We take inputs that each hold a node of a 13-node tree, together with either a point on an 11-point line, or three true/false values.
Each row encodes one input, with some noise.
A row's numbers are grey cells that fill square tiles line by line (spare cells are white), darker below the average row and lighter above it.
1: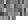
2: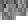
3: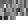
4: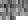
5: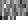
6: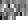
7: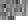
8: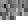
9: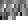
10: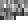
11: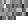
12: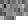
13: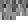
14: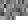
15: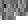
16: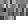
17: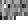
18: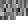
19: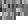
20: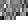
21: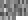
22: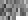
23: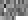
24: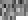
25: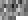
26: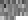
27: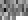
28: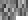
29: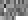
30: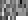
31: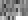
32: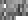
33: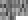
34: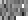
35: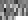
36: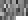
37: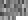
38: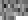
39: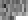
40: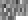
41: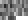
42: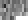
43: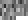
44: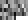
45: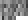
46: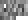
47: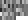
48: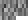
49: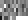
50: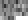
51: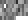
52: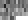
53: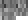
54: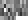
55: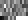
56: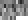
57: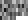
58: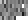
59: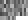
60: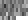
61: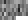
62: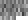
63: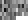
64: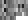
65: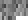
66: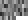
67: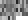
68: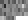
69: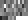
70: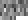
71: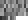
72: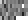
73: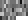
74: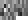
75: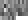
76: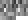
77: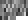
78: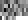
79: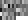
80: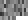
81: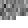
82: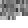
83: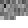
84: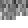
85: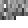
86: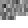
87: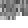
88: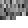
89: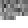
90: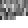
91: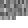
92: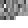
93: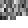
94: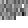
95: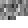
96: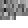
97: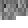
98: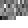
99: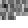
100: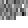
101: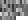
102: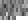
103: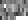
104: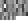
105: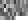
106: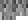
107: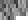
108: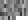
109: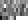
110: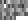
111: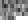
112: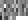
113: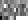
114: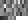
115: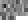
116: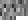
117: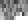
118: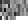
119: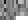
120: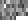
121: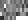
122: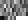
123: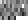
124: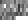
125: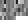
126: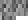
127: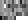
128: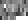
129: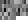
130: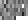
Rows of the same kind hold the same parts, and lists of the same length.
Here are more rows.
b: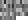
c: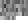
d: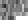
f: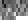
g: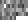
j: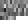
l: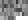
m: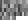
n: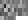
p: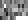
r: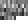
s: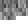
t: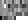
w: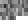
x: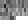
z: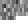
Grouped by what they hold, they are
b, g, j, m, p, r, t
c, d, f, l, n, s, w, x, z

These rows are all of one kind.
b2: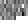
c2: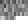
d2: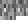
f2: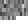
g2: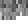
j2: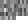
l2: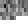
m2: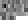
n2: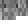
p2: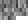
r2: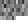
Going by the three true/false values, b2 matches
c2, g2, j2 and n2.
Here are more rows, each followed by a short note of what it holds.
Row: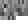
a node of a 13-node tree and three true/false values
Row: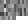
a node of a 13-node tree and three true/false values
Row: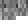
a node of a 13-node tree and three true/false values
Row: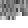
a node of a 13-node tree and three true/false values
